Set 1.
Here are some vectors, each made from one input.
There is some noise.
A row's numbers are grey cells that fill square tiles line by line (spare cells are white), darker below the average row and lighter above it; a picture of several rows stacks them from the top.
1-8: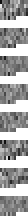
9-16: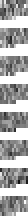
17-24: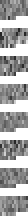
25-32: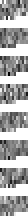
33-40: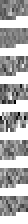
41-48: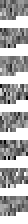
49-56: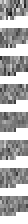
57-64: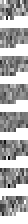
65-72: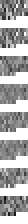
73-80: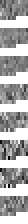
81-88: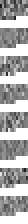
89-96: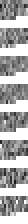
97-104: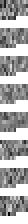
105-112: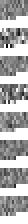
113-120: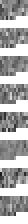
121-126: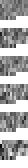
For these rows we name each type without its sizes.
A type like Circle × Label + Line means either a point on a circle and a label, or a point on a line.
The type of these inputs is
Tree + Unit.
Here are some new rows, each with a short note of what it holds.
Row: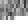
a node of a tree
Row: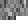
a node of a tree
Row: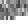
a node of a tree
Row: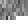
a node of a tree
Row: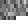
a node of a tree
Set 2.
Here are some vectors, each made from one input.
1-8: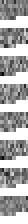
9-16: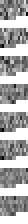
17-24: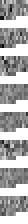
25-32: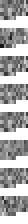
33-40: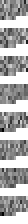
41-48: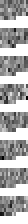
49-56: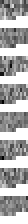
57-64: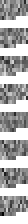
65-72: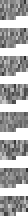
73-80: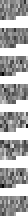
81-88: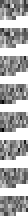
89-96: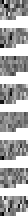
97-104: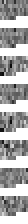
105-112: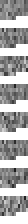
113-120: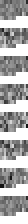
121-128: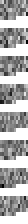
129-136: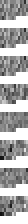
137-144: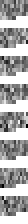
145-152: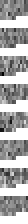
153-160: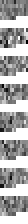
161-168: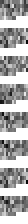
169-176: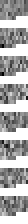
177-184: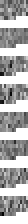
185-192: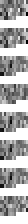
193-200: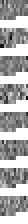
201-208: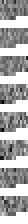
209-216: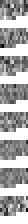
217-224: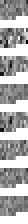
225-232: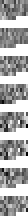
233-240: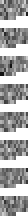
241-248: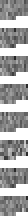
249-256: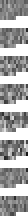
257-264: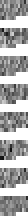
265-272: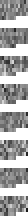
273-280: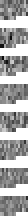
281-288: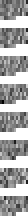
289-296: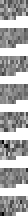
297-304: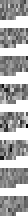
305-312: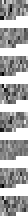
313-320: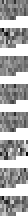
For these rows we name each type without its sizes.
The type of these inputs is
Tree.
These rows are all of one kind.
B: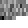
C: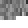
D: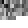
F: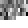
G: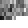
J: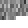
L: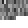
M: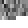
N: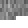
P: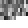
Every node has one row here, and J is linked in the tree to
B and N.
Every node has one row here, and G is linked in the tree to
B.
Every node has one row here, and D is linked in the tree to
M.
